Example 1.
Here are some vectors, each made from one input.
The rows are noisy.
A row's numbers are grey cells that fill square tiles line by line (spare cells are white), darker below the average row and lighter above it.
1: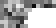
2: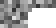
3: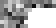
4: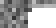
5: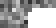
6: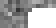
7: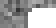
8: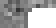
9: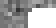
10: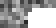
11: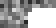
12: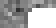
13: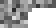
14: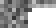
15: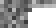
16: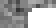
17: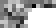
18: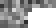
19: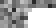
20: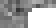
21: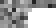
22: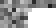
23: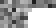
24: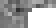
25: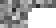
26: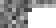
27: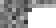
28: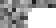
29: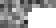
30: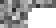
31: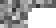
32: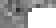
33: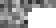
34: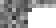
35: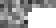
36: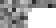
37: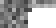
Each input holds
a point on a 6-point line.
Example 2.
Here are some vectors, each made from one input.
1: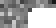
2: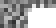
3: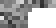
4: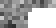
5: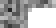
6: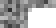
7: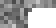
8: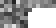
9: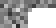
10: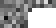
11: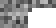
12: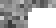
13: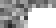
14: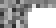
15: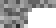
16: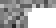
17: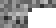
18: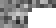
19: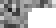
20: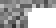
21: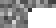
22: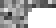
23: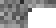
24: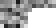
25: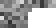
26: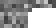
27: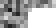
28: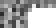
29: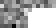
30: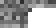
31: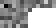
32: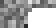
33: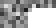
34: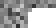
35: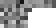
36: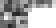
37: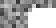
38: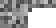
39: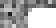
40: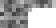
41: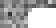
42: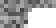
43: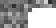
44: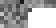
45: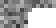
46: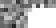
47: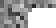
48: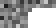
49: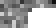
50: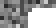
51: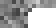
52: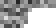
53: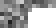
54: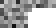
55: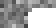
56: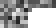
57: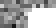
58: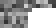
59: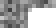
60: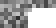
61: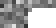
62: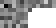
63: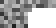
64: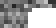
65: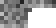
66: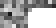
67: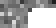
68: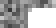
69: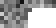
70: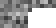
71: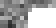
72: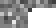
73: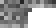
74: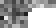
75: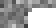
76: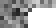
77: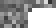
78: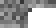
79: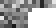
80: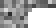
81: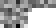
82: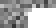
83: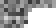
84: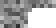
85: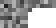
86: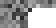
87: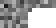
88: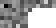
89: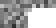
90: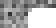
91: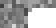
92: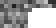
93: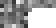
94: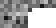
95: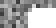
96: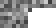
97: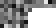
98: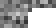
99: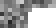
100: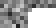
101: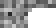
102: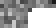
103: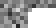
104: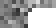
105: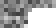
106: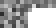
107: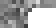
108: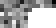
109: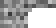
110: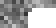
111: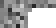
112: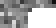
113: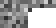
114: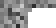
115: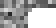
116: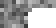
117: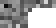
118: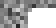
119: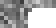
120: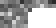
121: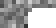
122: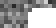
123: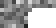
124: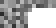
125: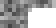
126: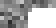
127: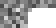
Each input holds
a point on a 14-point line.
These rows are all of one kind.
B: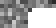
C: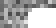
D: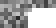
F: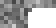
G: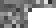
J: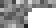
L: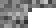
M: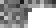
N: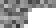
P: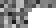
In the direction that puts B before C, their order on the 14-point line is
L, G, B, M, F, J, C, P, N, D.
